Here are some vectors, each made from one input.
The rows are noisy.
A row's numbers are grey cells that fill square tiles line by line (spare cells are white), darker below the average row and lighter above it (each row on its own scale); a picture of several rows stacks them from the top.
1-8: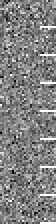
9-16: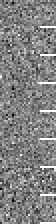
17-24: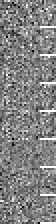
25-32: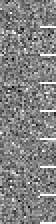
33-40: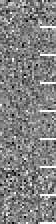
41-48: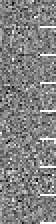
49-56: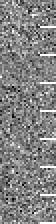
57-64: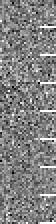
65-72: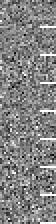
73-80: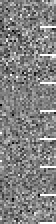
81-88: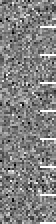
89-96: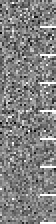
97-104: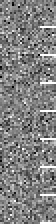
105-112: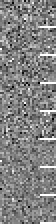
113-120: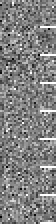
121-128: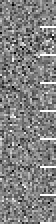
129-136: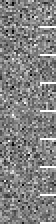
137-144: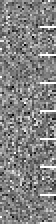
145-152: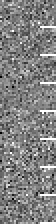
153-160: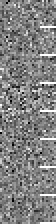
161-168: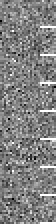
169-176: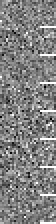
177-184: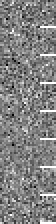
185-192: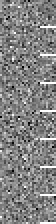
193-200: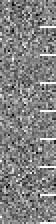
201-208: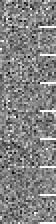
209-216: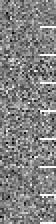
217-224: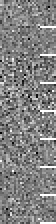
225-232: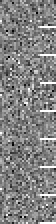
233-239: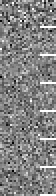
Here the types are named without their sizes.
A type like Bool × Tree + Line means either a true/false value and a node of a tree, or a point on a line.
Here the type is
(Circle + Unit) × Label.
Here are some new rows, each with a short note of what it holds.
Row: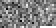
a label
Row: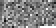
a label
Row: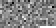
a label
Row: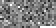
a point on a circle and a label
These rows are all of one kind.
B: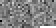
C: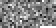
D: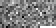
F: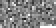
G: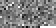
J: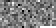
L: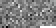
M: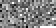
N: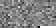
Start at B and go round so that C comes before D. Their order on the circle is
B, M, F, C, L, D, G, N, J.
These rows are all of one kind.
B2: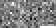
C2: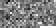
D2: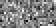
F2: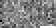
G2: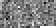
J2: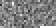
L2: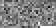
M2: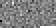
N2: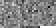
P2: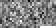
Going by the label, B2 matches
D2, F2 and M2.
